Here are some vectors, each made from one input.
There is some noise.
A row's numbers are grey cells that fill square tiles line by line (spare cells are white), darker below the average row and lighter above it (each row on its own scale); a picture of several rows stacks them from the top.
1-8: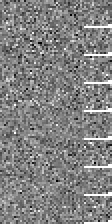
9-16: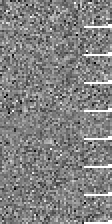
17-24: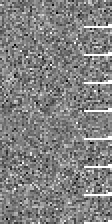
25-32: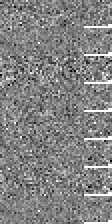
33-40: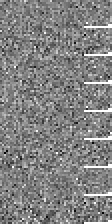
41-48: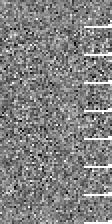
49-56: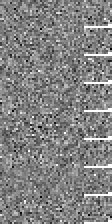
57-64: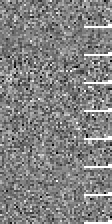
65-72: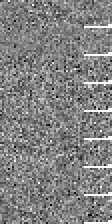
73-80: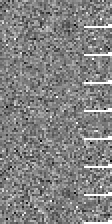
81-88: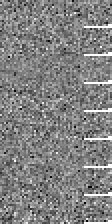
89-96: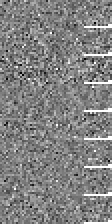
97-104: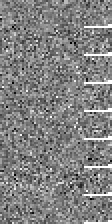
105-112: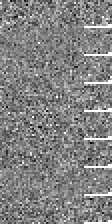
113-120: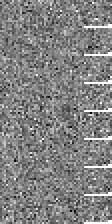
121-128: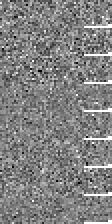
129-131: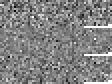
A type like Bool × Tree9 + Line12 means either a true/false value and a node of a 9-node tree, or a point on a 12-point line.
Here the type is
Label6 × (Label6 + Tree11).
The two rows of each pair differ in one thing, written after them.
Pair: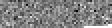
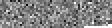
the label
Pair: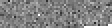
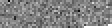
the label
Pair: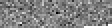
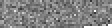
the node of the tree
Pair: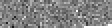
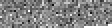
the node of the tree
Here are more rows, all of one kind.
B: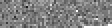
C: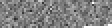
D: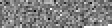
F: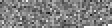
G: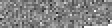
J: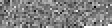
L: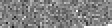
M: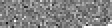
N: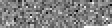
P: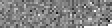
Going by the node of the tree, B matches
L and M.
